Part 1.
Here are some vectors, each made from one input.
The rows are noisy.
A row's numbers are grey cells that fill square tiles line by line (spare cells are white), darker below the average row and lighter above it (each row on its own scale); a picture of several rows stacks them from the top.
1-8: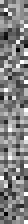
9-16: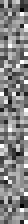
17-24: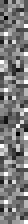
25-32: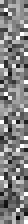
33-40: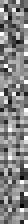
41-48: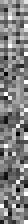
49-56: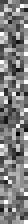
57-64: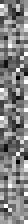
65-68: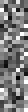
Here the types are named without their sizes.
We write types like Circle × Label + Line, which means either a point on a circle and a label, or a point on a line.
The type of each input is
Label.
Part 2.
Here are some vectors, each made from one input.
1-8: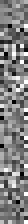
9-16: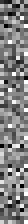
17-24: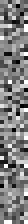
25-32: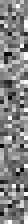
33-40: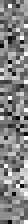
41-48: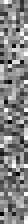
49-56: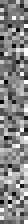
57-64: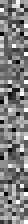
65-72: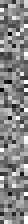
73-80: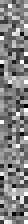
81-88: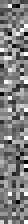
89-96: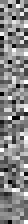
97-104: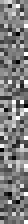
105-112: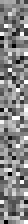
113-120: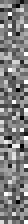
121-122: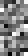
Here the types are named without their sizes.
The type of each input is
Label.
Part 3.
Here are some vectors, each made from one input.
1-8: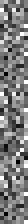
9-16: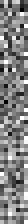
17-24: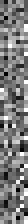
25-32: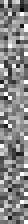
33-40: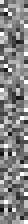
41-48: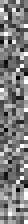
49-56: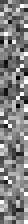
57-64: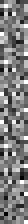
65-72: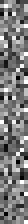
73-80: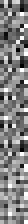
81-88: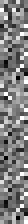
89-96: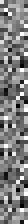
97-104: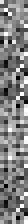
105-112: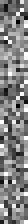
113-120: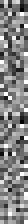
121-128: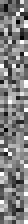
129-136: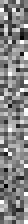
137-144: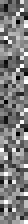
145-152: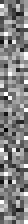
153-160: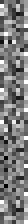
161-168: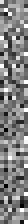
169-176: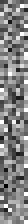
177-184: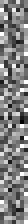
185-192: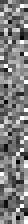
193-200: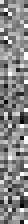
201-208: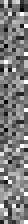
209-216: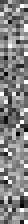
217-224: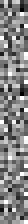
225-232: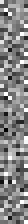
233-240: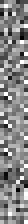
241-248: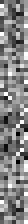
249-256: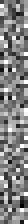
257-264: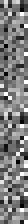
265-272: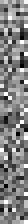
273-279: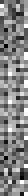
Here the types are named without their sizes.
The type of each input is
Label.
